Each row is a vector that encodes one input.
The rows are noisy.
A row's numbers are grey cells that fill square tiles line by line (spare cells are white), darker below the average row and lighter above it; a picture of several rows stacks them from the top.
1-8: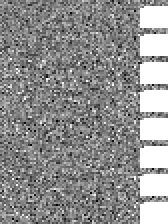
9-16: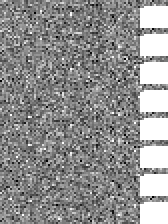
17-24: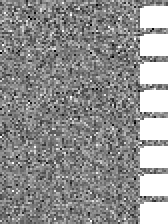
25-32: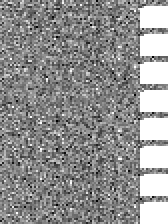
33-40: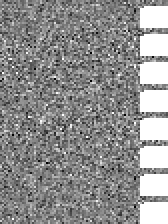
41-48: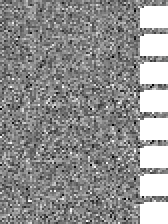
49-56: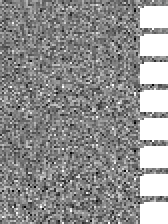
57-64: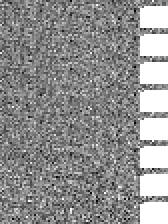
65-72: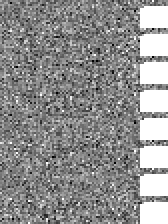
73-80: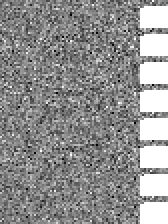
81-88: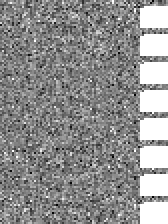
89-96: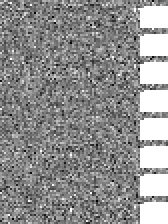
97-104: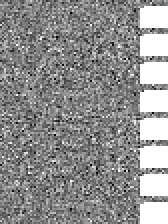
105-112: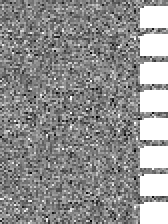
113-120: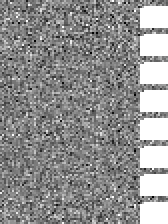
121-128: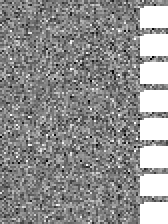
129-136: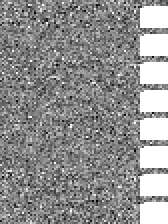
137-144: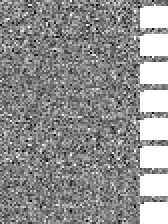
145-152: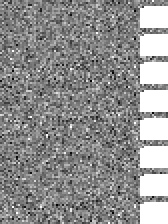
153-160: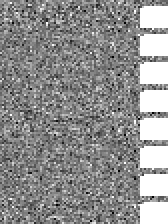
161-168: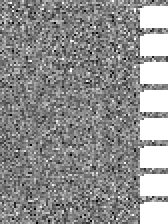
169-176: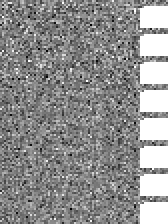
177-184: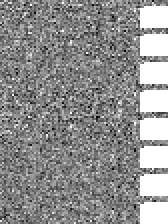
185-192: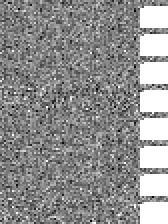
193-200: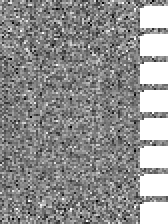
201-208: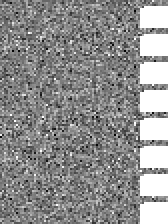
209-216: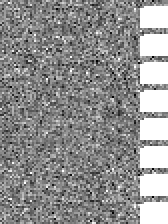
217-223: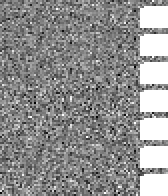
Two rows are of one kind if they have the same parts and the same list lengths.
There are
2 kinds of row.
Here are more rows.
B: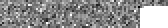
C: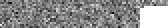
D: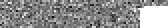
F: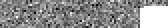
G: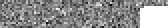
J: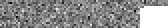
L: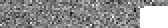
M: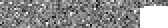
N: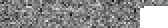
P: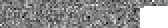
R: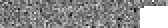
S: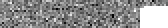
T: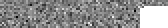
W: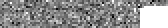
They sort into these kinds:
B, D, F, M, S, W
C, G, J, L, N, P, R, T

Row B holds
a point on a 9-point line, a node of an 8-node tree and a node of a 9-node tree.
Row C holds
a node of each of two 8-node trees and a true/false value.
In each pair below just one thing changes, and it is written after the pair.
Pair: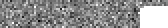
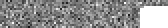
the node of one of the two trees
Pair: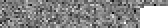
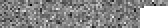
the node of one of the two trees
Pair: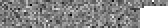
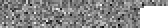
the true/false value
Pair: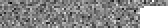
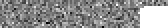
the true/false value
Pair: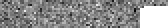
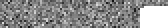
the true/false value
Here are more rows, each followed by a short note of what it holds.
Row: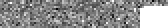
a point on a 9-point line, a node of an 8-node tree and a node of a 9-node tree
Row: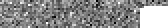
a point on a 9-point line, a node of an 8-node tree and a node of a 9-node tree
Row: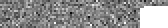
a node of each of two 8-node trees and a true/false value
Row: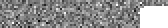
a node of each of two 8-node trees and a true/false value
